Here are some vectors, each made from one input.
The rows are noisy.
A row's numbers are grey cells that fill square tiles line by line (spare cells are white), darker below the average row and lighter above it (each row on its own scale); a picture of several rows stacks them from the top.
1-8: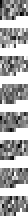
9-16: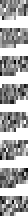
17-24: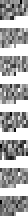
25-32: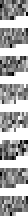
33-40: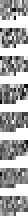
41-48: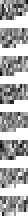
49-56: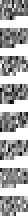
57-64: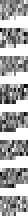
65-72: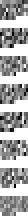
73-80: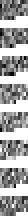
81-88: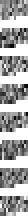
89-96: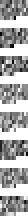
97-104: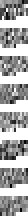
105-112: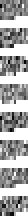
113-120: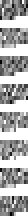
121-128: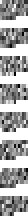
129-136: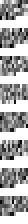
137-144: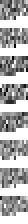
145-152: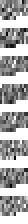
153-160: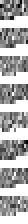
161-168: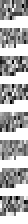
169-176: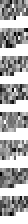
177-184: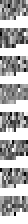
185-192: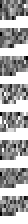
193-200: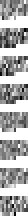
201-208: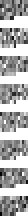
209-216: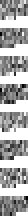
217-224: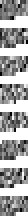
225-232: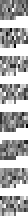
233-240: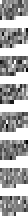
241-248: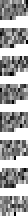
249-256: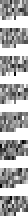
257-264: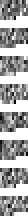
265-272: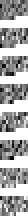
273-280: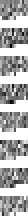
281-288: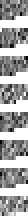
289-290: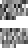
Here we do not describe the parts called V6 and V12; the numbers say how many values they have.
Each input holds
either one of 5 labels and a value of V12, or a point on a 9-point line, a true/false value and a value of V6.
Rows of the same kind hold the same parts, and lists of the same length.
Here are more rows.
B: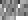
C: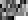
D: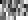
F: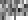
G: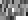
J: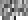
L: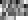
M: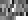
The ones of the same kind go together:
B, D, F, J, L
C, G, M

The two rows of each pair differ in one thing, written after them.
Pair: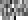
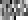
the place on the 9-point line
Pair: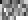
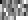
the value of V6
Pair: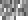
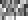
the true/false value
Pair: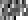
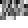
the value of V6
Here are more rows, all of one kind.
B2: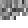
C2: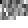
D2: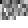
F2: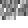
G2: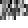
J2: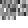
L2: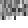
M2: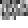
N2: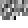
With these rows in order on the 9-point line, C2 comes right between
D2 and G2.
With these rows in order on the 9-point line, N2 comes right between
F2 and L2.
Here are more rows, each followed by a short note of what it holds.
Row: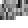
one of 5 labels and a value of V12
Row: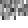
a point on a 9-point line, a true/false value and a value of V6
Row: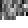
one of 5 labels and a value of V12
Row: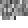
a point on a 9-point line, a true/false value and a value of V6
